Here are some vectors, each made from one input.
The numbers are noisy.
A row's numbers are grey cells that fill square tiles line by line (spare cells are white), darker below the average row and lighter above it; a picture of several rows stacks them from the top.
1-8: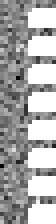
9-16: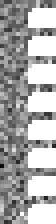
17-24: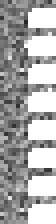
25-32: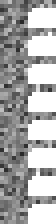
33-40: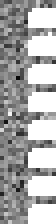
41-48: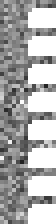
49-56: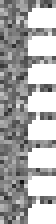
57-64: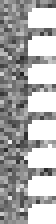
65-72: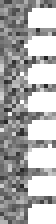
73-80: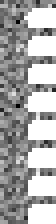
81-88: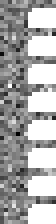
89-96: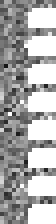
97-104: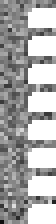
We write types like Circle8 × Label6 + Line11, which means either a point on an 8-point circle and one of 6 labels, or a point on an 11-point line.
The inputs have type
(Bool × Bool × Bool + Unit) × Line5 + List3(Line4).
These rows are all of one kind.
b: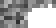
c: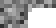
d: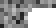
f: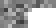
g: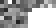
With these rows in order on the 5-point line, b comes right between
f and g.
